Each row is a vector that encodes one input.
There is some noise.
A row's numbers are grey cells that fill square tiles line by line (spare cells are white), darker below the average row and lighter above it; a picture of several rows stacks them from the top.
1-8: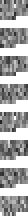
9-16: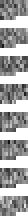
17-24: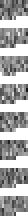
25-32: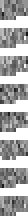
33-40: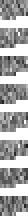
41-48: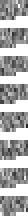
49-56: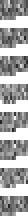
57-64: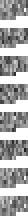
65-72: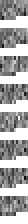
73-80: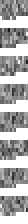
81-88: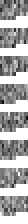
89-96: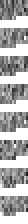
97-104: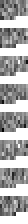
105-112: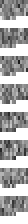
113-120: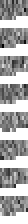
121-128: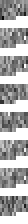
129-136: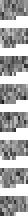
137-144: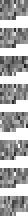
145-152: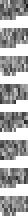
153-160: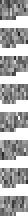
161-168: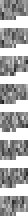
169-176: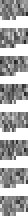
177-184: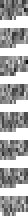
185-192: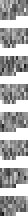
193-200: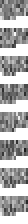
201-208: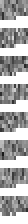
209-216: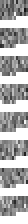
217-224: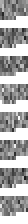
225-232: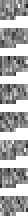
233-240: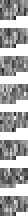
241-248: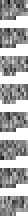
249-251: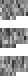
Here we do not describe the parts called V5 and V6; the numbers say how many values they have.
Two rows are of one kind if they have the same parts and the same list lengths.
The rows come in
2 kinds.
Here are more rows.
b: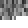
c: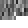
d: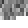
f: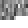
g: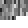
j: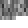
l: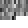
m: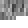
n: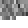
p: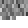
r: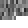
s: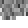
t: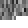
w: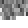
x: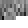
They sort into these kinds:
b, c, d, m, n, p, r, s, t, w, x
f, g, j, l

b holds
a point on a 7-point line and a value of V5.
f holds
a point on a 4-point line, a value of V5 and a value of V6.
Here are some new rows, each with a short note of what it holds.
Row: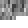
a point on a 7-point line and a value of V5
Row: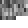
a point on a 7-point line and a value of V5
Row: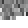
a point on a 7-point line and a value of V5
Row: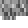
a point on a 4-point line, a value of V5 and a value of V6
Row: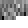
a point on a 7-point line and a value of V5
